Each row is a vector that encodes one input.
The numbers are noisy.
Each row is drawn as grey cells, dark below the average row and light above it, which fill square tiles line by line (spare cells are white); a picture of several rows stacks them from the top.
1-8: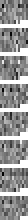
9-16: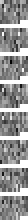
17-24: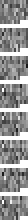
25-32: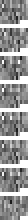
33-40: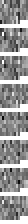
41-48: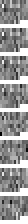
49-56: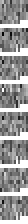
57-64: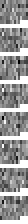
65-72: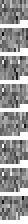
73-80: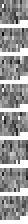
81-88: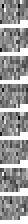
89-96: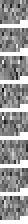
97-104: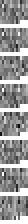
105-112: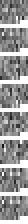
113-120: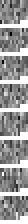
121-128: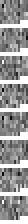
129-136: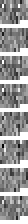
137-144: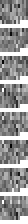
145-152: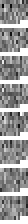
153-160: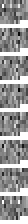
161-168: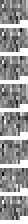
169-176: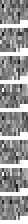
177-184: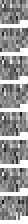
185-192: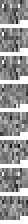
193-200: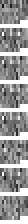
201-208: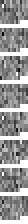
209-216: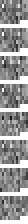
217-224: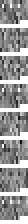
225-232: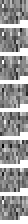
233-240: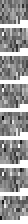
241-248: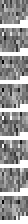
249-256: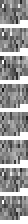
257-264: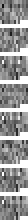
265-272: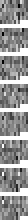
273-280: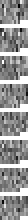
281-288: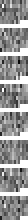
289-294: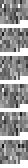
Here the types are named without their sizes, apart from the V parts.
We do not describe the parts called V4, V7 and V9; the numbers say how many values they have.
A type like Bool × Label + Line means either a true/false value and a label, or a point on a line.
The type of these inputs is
(Bool × Circle × Tree × V4 + Unit) × Line × V7 × V9.
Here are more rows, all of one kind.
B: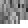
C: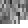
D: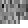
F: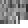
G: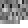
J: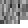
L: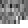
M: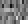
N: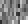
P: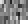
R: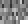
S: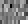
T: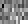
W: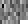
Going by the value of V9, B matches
L, S and W.
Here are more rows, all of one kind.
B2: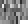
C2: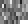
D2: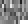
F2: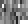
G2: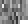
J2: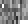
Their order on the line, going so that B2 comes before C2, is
D2, B2, J2, G2, F2, C2.
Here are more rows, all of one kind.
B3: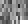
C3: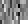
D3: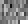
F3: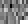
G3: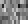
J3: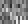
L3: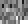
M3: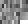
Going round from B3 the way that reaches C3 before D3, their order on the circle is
B3, G3, C3, M3, D3, F3, L3, J3.
